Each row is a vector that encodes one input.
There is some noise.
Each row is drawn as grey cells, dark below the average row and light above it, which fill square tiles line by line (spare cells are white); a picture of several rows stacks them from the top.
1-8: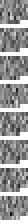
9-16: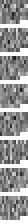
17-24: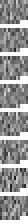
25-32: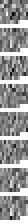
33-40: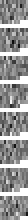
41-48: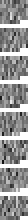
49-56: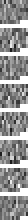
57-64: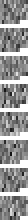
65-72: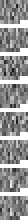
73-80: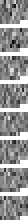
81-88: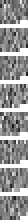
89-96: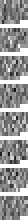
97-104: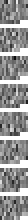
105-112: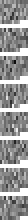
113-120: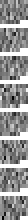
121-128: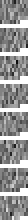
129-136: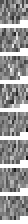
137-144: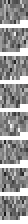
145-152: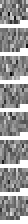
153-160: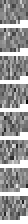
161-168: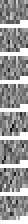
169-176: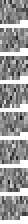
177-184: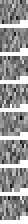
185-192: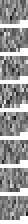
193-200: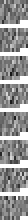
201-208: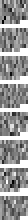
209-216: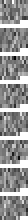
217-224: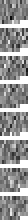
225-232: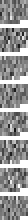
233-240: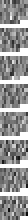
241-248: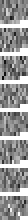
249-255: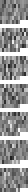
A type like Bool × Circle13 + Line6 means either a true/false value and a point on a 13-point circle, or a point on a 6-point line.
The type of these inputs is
Circle6 × Tree12 + Circle13.
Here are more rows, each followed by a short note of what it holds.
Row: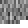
a point on a 13-point circle
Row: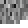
a point on a 13-point circle
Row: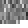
a point on a 13-point circle
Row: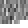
a point on a 6-point circle and a node of a 12-node tree
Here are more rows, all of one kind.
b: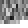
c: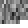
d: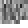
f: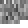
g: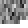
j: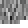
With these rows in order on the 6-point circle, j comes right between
b and g.
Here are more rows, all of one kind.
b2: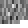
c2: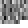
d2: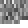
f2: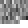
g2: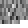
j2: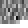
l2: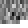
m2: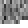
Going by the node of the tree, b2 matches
f2 and m2.
